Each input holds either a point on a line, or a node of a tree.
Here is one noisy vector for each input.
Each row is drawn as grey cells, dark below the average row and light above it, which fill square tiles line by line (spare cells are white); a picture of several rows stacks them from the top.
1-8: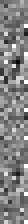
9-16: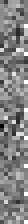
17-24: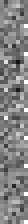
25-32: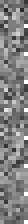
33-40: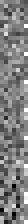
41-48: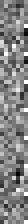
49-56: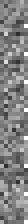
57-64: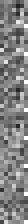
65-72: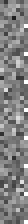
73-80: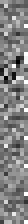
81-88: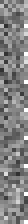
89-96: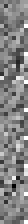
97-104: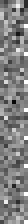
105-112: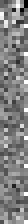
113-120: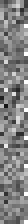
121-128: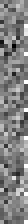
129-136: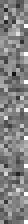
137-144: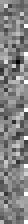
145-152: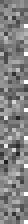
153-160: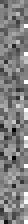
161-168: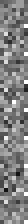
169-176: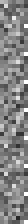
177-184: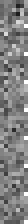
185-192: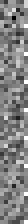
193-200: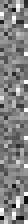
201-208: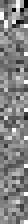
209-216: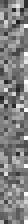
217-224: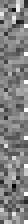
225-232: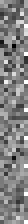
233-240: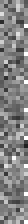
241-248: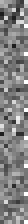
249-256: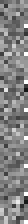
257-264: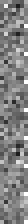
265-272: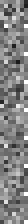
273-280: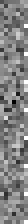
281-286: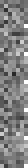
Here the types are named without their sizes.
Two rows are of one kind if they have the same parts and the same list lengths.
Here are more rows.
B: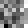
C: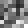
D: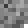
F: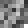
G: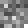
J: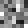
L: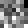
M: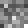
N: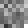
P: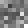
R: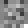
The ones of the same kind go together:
B, D, F, J, N, R
C, G, L, M, P

